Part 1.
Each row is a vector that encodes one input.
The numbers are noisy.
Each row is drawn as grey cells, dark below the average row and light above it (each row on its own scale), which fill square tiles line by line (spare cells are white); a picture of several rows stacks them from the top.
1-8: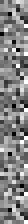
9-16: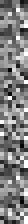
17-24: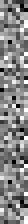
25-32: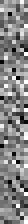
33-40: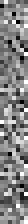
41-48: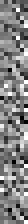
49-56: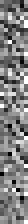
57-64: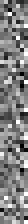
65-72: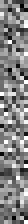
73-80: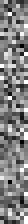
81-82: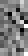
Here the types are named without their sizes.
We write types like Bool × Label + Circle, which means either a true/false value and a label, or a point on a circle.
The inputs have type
Line.
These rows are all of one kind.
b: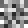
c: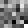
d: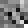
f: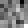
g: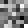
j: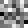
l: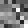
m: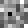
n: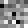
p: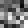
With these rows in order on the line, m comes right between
d and j.
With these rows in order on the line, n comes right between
b and f.
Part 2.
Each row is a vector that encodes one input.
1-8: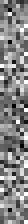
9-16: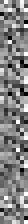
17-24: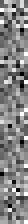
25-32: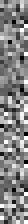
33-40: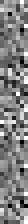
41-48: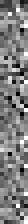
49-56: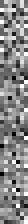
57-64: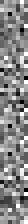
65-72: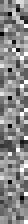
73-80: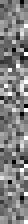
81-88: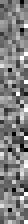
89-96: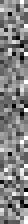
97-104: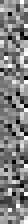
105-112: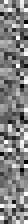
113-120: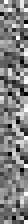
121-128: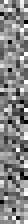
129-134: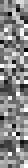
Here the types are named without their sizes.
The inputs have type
Line.
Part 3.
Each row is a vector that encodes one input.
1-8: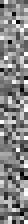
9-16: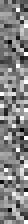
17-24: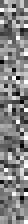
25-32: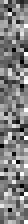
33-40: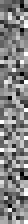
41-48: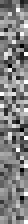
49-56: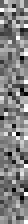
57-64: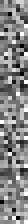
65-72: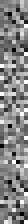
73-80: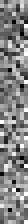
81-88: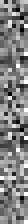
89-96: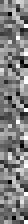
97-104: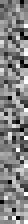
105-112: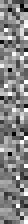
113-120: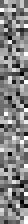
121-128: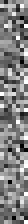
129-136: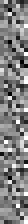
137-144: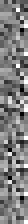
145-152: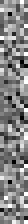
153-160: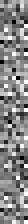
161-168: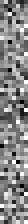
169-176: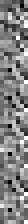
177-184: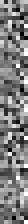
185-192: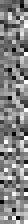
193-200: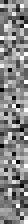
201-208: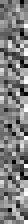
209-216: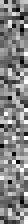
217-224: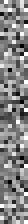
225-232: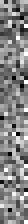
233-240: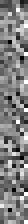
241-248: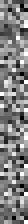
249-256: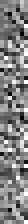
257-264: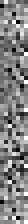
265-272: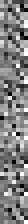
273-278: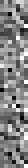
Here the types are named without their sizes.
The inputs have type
Line.
